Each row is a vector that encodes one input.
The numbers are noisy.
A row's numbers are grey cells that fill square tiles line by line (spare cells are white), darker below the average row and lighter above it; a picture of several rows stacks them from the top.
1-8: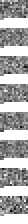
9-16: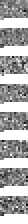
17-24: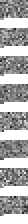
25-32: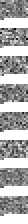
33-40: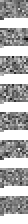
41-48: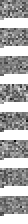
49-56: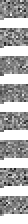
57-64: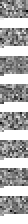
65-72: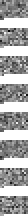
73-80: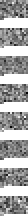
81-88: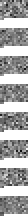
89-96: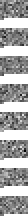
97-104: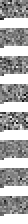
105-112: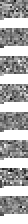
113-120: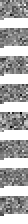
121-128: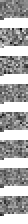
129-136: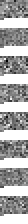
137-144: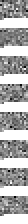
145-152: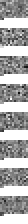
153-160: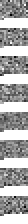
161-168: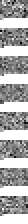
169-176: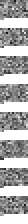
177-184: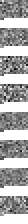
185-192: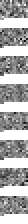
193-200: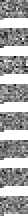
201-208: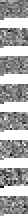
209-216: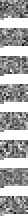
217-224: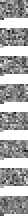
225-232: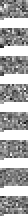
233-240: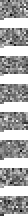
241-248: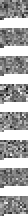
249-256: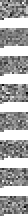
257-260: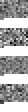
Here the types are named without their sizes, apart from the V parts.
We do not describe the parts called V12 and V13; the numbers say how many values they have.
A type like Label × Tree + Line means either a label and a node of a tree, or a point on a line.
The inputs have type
Bool × Circle + Tree + V12 × V13.
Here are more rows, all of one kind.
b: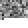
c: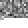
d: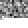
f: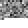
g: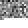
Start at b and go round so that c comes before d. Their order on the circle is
b, g, c, d, f.
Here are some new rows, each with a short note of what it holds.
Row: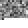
a point on a circle and a true/false value
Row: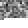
a point on a circle and a true/false value
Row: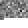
a value of V12 and a value of V13
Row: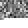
a point on a circle and a true/false value
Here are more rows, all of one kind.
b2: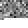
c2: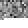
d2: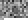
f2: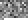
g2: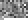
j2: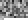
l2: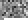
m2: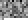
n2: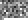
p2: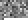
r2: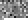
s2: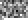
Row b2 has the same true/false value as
c2, f2, m2 and p2.
